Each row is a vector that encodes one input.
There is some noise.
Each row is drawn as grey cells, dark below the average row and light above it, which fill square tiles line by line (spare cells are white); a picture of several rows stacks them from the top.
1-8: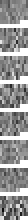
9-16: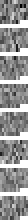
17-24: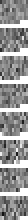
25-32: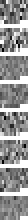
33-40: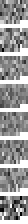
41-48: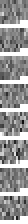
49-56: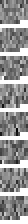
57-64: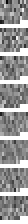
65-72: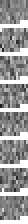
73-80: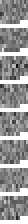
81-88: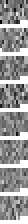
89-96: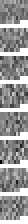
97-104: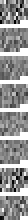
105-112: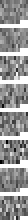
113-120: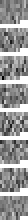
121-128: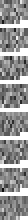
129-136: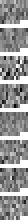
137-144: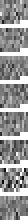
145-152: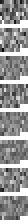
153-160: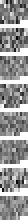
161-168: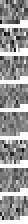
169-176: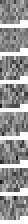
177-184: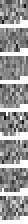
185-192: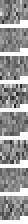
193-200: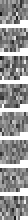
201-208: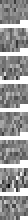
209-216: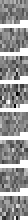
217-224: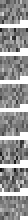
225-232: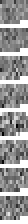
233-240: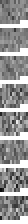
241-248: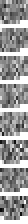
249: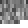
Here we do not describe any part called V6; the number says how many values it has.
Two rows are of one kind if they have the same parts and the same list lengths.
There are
3 kinds of row.
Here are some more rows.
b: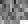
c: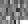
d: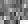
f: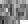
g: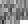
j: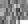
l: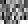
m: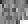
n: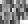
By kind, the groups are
b, c, j, m
d, f, g, n
l

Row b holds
a point on a 10-point circle, a true/false value and a value of V6.
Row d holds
a point on a 9-point circle.
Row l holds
a fixed value.
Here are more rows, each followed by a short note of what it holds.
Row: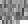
a point on a 9-point circle
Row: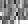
a point on a 10-point circle, a true/false value and a value of V6
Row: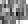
a point on a 9-point circle
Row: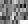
a fixed value
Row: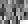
a point on a 9-point circle
